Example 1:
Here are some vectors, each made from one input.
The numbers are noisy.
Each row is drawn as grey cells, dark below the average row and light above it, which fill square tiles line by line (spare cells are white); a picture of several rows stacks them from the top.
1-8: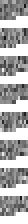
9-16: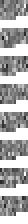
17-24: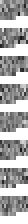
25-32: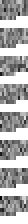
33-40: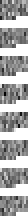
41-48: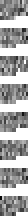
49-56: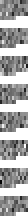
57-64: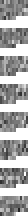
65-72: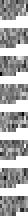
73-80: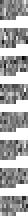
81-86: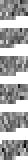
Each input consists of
a point on a 9-point line, together with either a fixed value, or four true/false values.
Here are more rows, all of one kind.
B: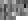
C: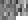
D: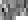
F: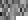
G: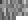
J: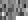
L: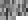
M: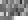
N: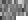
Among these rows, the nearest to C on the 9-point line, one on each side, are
F and G.
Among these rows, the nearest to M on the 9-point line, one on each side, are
D and N.
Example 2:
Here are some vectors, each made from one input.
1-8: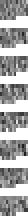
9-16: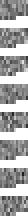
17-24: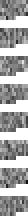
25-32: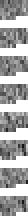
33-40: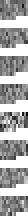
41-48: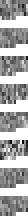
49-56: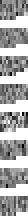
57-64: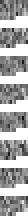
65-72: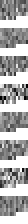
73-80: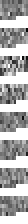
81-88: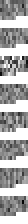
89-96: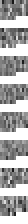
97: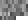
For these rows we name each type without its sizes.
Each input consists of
a list of points on a line.
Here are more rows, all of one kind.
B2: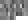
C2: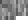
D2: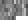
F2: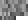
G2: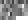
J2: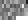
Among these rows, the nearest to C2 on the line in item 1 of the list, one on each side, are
B2 and D2.
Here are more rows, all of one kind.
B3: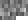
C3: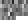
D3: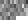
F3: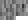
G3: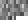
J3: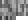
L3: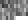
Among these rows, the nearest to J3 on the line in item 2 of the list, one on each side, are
D3 and F3.
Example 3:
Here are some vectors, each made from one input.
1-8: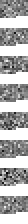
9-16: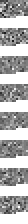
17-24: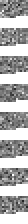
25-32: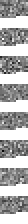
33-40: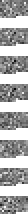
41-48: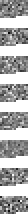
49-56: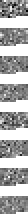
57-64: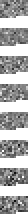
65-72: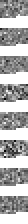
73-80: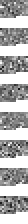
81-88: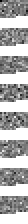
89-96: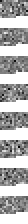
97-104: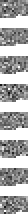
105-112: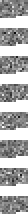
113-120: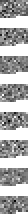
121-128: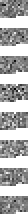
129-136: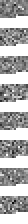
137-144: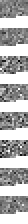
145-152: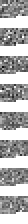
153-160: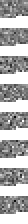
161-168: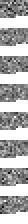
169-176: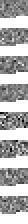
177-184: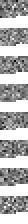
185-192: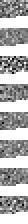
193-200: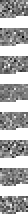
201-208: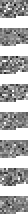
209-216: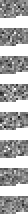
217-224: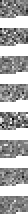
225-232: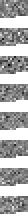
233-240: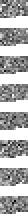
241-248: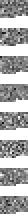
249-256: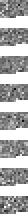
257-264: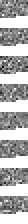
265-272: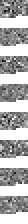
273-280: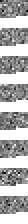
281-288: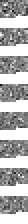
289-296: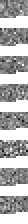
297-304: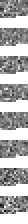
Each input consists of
either a fixed value, or one of 4 labels and three true/false values.
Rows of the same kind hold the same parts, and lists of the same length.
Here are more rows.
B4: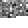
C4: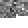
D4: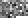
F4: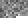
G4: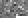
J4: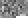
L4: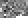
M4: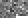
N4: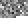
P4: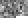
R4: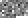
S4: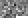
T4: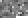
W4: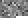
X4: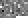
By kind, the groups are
B4, D4
C4, F4, G4, J4, L4, M4, N4, P4, R4, S4, T4, W4, X4

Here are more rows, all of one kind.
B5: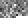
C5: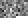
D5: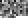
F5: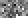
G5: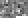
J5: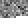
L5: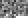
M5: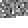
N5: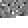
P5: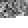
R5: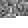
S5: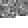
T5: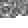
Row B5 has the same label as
M5, N5, S5 and T5.
